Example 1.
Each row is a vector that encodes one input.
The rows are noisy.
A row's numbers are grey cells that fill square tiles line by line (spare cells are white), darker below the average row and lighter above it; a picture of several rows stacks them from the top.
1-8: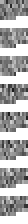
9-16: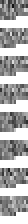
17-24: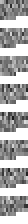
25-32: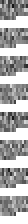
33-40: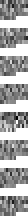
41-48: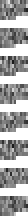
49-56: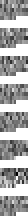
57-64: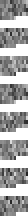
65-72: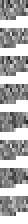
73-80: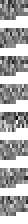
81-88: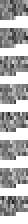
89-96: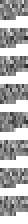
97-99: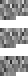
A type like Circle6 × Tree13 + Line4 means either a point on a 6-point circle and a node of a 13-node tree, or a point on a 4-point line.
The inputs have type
Bool × Bool × Bool + Unit.
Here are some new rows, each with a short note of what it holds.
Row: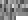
three true/false values
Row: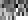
a fixed value
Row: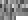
three true/false values
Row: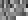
three true/false values
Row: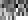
a fixed value
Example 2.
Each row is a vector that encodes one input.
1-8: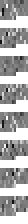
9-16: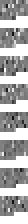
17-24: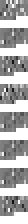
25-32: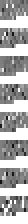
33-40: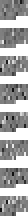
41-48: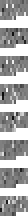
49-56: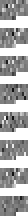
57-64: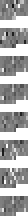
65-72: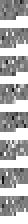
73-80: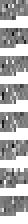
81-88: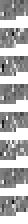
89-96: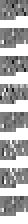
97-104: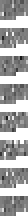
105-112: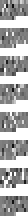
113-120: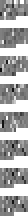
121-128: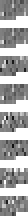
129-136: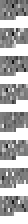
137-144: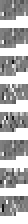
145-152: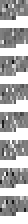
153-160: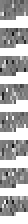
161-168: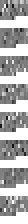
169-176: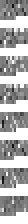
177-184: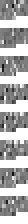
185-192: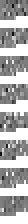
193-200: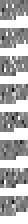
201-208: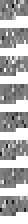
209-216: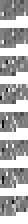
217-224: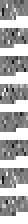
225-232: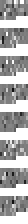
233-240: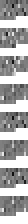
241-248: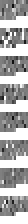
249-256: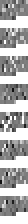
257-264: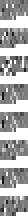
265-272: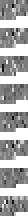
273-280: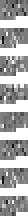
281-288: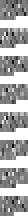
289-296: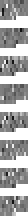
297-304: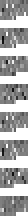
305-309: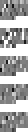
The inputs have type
Bool × Bool × Bool × Bool + Unit.
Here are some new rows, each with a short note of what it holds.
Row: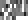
a fixed value
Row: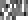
a fixed value
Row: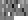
four true/false values
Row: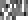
a fixed value
